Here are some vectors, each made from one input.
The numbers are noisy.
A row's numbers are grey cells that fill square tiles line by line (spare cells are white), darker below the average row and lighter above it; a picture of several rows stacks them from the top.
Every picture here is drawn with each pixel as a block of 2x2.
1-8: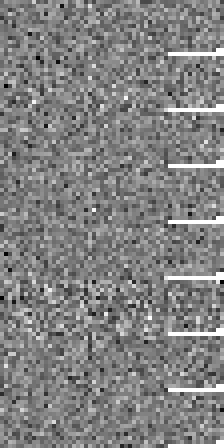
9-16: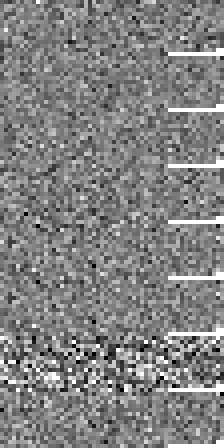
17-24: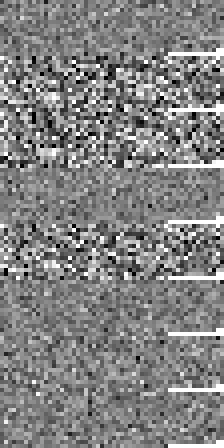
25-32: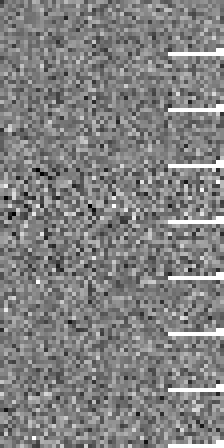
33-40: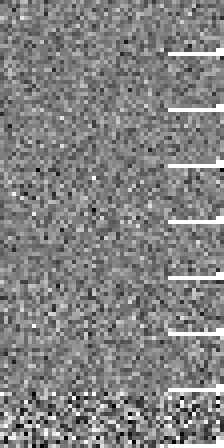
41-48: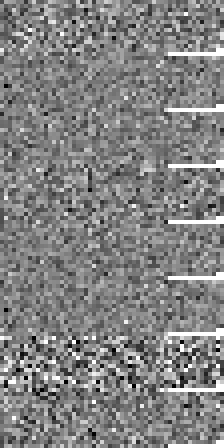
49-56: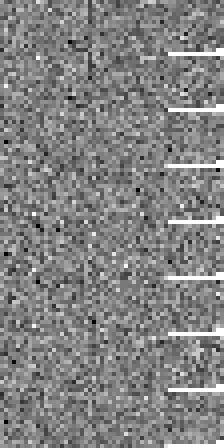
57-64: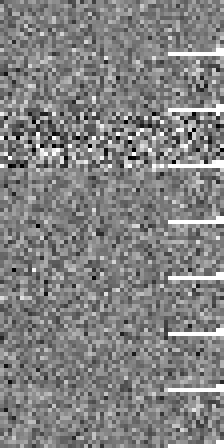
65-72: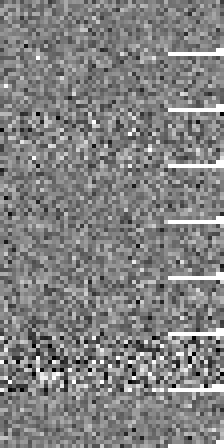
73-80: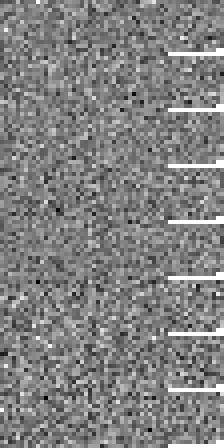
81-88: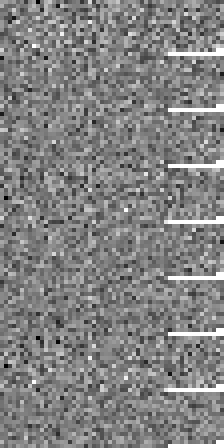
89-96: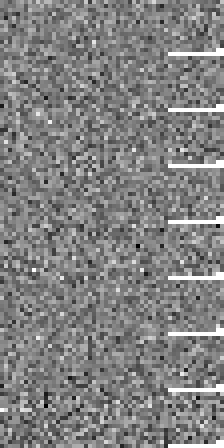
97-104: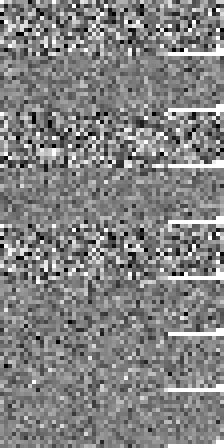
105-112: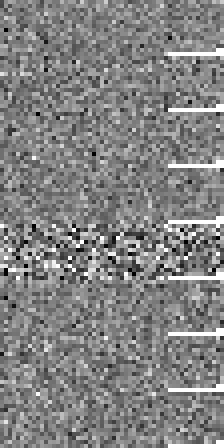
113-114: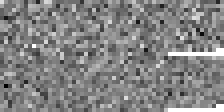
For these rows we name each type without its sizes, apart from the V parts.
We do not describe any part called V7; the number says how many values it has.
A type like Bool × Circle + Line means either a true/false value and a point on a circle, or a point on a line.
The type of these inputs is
(Bool × Bool × Bool × Bool + Unit) × V7 + Line.
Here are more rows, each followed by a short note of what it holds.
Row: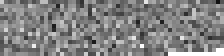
a value of V7
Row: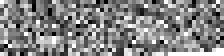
a point on a line
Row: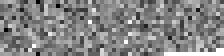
a value of V7
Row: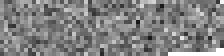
four true/false values and a value of V7
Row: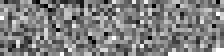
a value of V7
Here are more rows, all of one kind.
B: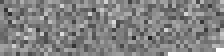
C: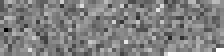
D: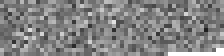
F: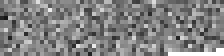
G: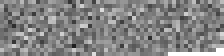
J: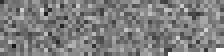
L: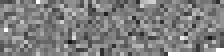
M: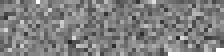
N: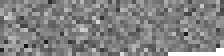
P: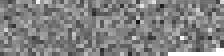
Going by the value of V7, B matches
D and G.
